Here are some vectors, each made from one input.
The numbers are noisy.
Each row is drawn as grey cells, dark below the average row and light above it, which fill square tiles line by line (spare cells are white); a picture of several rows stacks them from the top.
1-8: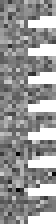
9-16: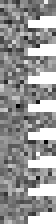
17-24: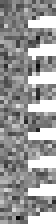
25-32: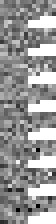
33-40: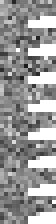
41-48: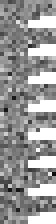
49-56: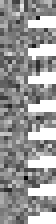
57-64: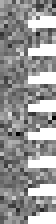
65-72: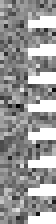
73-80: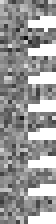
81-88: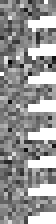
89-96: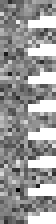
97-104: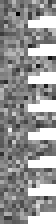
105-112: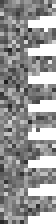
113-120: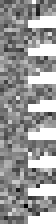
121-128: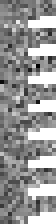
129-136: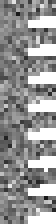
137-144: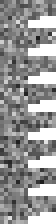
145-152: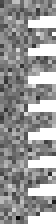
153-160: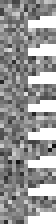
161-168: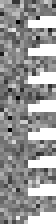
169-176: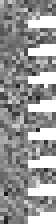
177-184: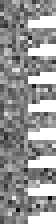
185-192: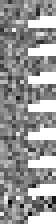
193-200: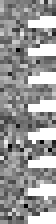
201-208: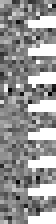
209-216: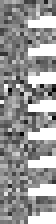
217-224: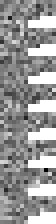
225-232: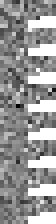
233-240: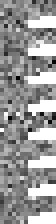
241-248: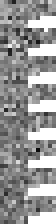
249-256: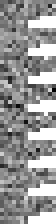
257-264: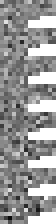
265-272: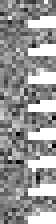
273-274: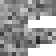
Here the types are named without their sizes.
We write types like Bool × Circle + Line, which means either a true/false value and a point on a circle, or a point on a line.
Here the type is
List(Circle).
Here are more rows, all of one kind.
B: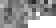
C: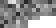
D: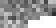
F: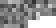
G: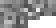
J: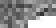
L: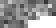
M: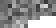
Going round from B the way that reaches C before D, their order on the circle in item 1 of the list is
B, L, F, C, J, M, D, G.
